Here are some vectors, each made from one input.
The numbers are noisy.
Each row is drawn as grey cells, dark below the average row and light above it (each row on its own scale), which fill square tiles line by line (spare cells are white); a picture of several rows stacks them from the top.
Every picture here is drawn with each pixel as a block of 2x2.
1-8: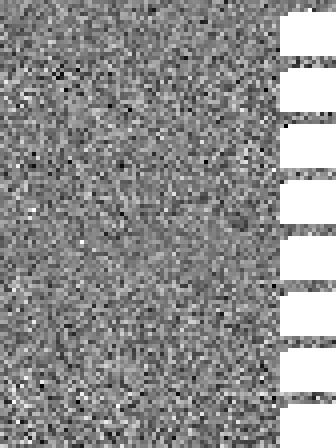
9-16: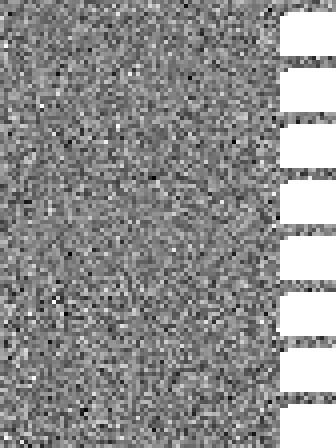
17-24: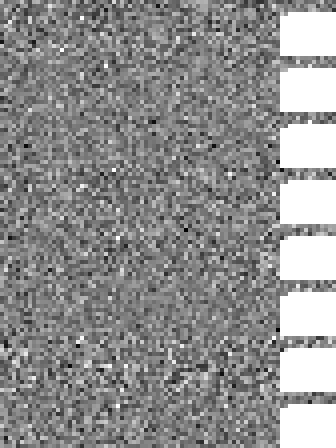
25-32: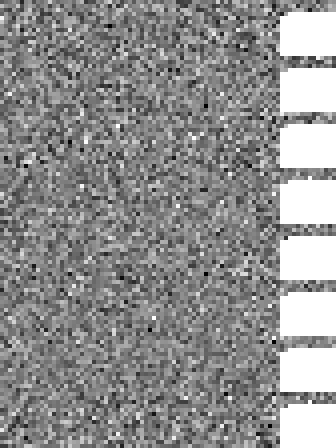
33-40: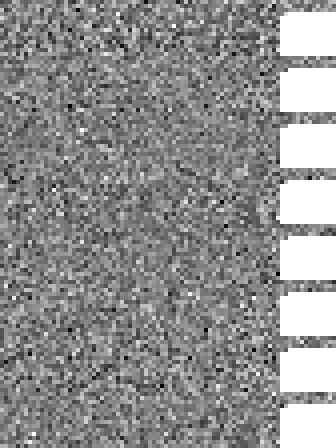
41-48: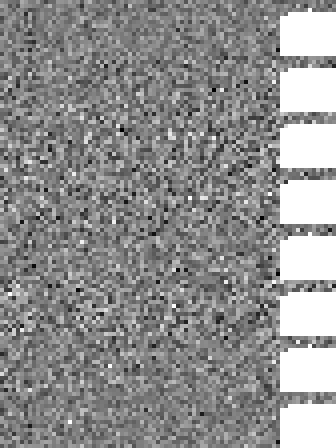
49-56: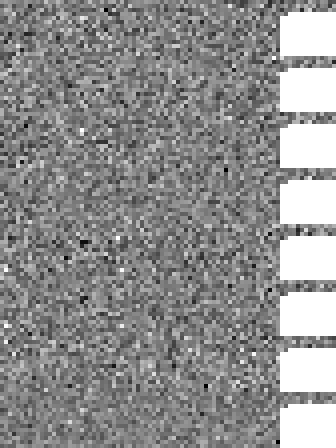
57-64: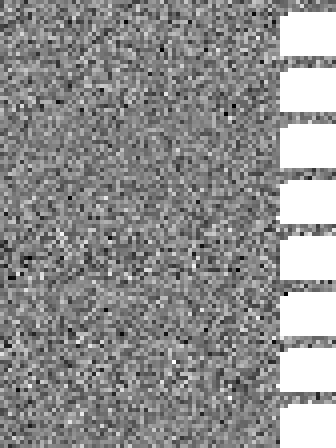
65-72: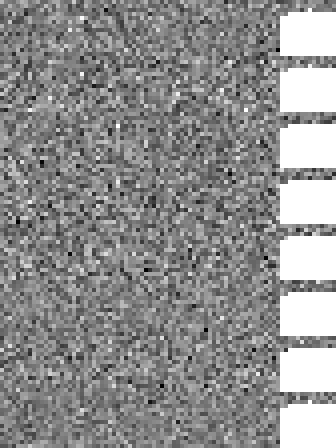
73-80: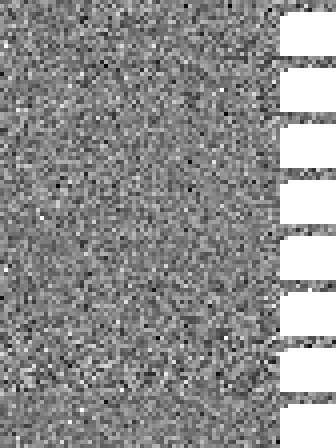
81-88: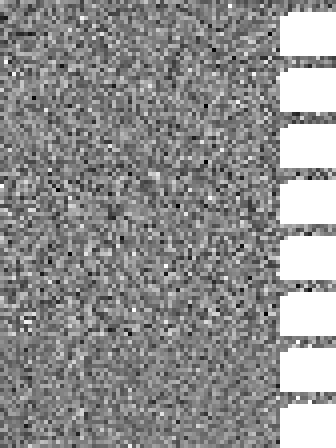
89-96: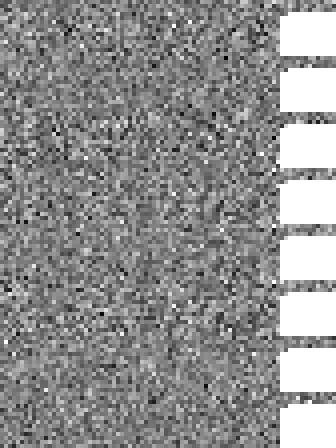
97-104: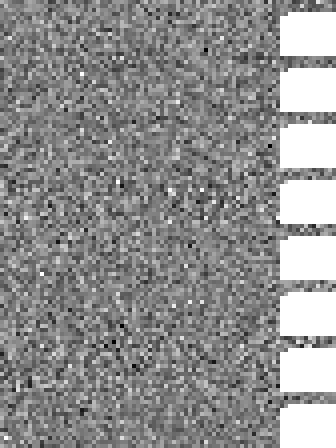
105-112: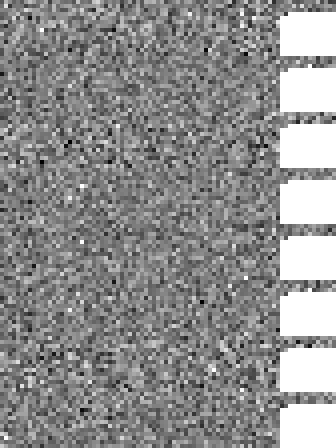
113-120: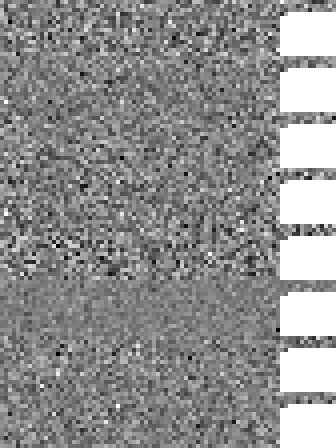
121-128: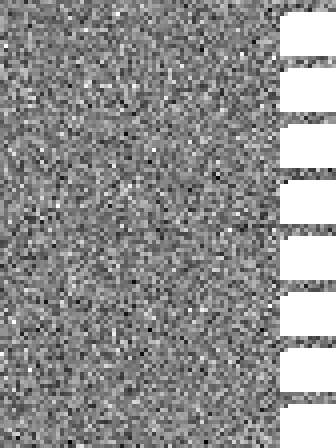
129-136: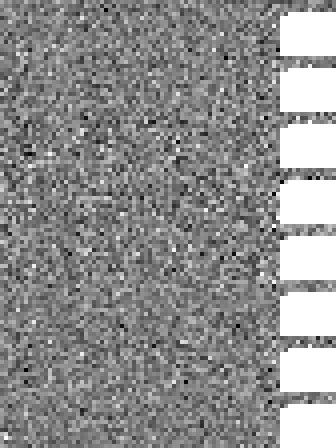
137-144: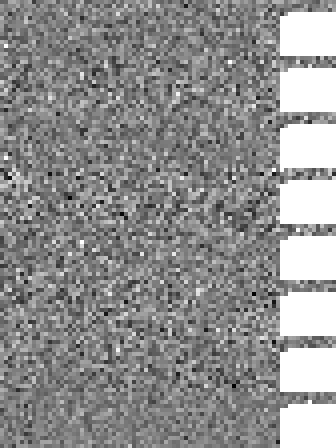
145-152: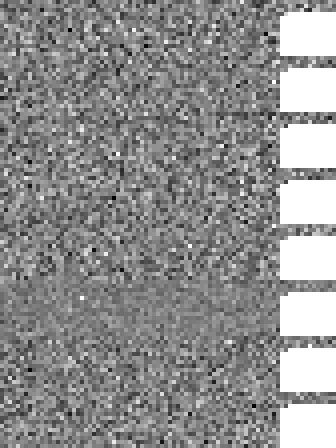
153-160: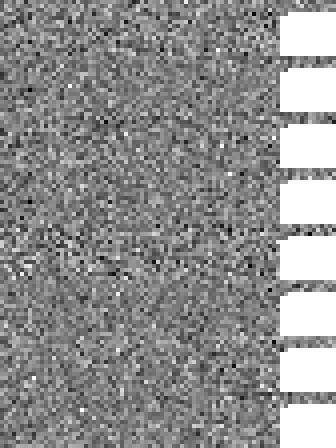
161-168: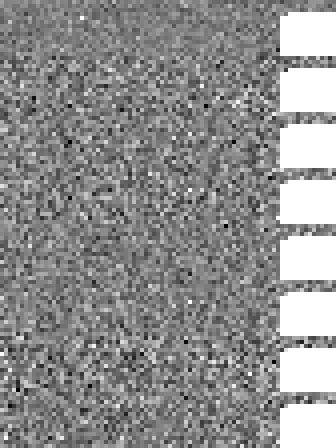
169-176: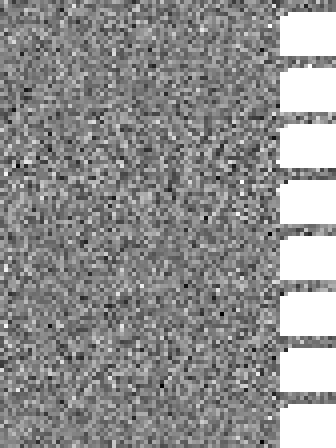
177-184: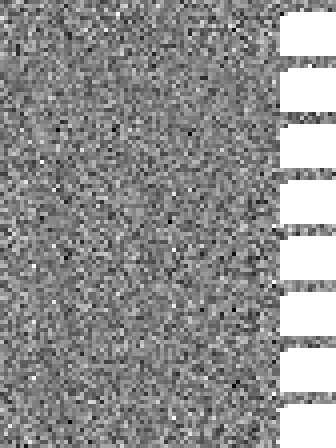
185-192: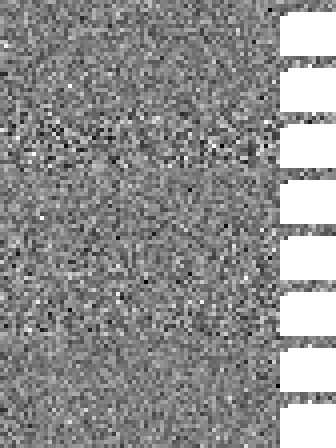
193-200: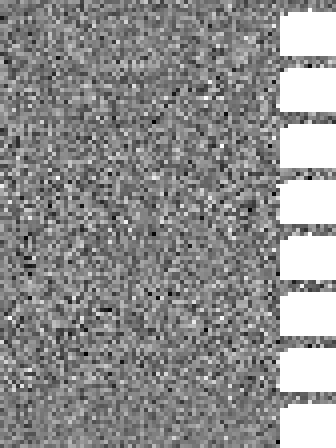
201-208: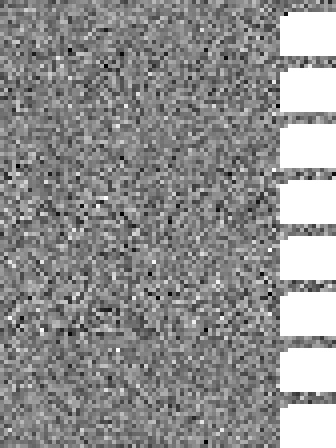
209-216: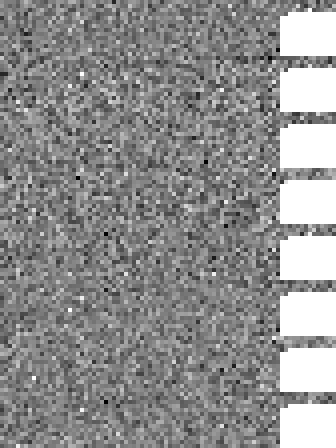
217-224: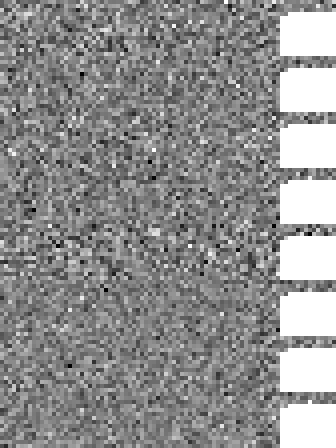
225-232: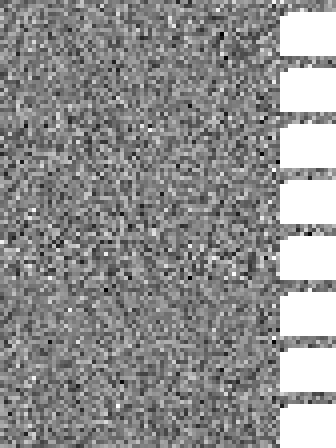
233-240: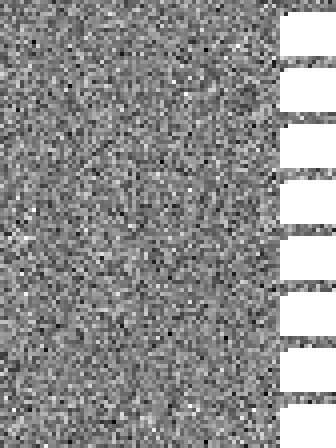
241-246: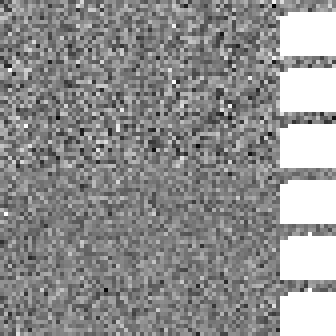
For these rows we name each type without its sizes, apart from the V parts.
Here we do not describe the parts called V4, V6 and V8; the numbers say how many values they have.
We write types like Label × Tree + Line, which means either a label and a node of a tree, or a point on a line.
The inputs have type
Circle × Label + (Line + V4) × V8 + V6.
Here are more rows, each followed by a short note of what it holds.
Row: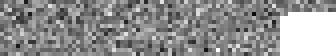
a value of V6
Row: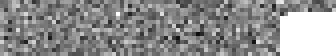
a point on a line and a value of V8
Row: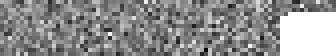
a value of V6
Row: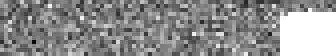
a point on a circle and a label
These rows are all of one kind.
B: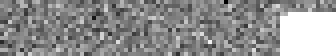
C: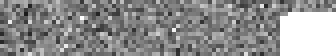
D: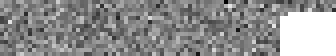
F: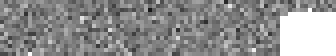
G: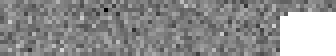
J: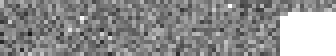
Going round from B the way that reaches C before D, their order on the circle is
B, F, J, C, G, D.
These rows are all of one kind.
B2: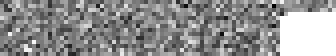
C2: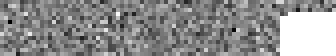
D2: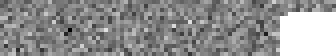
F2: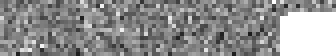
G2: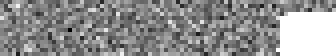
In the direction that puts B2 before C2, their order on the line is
F2, D2, B2, G2, C2.
